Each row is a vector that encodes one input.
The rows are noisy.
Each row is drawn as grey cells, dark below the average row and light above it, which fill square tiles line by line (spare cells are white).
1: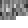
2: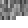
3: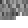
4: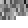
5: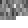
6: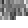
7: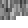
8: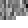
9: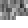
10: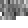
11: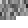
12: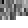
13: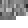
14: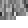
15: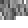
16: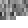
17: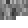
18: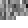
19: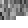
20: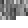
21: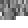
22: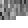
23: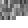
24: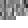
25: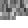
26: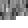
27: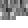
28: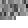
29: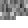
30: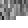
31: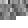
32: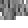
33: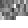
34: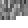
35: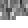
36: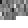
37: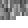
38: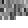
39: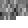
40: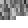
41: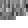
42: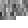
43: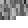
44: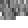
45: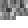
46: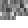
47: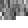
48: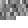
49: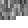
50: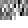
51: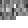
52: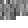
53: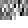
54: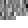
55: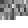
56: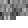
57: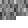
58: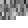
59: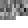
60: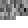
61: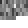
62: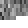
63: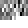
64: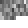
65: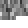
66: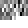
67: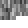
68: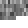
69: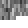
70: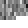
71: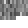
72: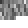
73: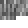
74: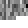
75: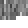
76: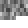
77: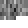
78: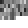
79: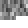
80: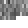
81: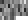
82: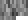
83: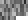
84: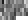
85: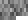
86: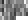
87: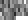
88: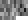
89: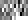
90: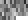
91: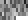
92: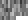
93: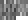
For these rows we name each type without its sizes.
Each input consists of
a list of points on a line.
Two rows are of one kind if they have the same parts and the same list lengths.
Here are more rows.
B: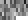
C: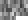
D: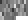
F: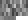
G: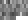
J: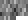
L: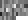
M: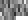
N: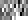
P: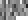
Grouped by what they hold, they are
B, C
D, F, G, J, L, M, P
N

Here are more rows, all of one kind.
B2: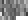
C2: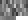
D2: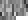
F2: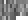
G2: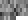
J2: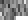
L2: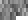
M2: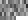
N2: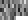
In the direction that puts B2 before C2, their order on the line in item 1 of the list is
N2, J2, B2, F2, C2, G2, L2, D2, M2.
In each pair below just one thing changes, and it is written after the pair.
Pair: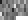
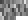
the place on the line in item 1 of the list
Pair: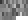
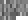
the place on the line in item 2 of the list
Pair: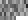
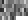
the place on the line in item 1 of the list
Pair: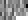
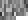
the place on the line in item 1 of the list
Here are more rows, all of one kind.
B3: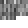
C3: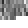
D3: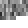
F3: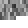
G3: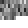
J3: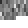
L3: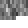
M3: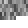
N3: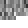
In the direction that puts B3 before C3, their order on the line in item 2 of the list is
B3, M3, C3, F3, D3, L3, G3, J3, N3.
